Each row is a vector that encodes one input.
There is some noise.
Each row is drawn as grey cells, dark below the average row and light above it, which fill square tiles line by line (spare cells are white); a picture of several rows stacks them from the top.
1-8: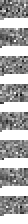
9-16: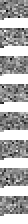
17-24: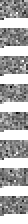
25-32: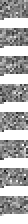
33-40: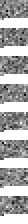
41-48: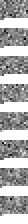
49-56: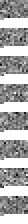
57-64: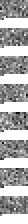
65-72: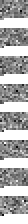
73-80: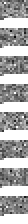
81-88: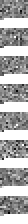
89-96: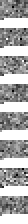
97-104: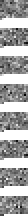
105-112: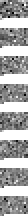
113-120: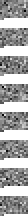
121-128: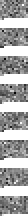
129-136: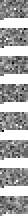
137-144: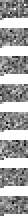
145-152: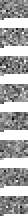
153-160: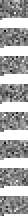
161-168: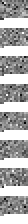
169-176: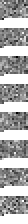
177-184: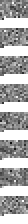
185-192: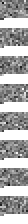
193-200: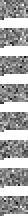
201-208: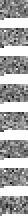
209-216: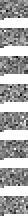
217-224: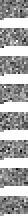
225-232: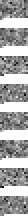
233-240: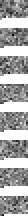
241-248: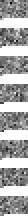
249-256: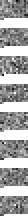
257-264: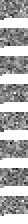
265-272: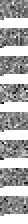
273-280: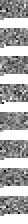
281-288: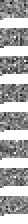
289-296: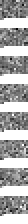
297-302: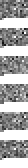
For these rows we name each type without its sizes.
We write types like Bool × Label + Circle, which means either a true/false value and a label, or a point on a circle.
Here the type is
Circle + Label + Line.
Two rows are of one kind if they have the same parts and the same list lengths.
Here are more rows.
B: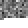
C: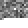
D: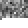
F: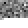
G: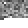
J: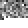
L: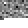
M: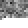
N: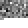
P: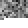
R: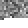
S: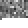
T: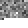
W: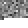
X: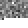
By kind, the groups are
B, C, D, M, P, S
F, N, T, X
G, J, L, R, W

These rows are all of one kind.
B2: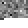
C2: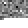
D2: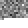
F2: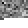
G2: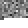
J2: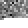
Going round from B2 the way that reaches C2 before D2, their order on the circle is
B2, F2, C2, G2, J2, D2.
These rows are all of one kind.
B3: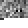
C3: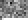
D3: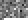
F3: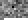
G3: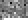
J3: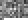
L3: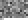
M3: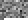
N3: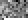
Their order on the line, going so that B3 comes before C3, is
N3, F3, J3, B3, D3, M3, L3, C3, G3.
